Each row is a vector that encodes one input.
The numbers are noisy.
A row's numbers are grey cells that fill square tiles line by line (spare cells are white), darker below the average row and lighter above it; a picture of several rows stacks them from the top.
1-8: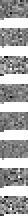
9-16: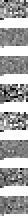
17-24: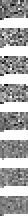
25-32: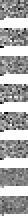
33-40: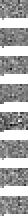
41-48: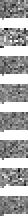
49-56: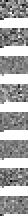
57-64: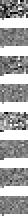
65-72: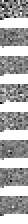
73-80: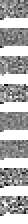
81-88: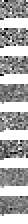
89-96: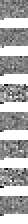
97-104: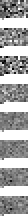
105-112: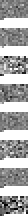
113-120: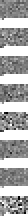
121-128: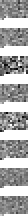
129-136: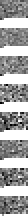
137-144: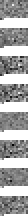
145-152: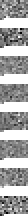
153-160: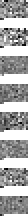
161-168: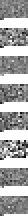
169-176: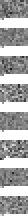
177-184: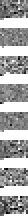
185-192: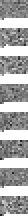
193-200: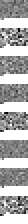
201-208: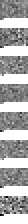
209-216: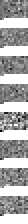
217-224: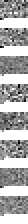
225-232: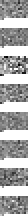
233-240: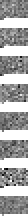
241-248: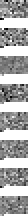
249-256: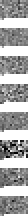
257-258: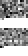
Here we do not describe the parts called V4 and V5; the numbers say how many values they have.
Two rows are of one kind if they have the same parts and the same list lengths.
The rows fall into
3 kinds.
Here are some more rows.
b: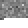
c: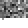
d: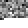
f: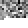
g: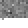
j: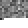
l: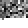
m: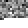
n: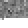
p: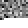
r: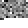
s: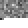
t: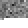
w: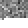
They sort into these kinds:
b, c, f, j, l, n, t
d, m, p, r
g, s, w

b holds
a point on a 9-point line, a true/false value and a value of V5.
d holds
a value of V4.
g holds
a point on a 7-point line, a point on a 9-point line and a true/false value.
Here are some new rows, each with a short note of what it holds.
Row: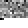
a value of V4
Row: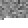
a point on a 9-point line, a true/false value and a value of V5
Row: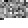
a value of V4
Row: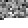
a value of V4
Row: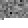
a point on a 7-point line, a point on a 9-point line and a true/false value
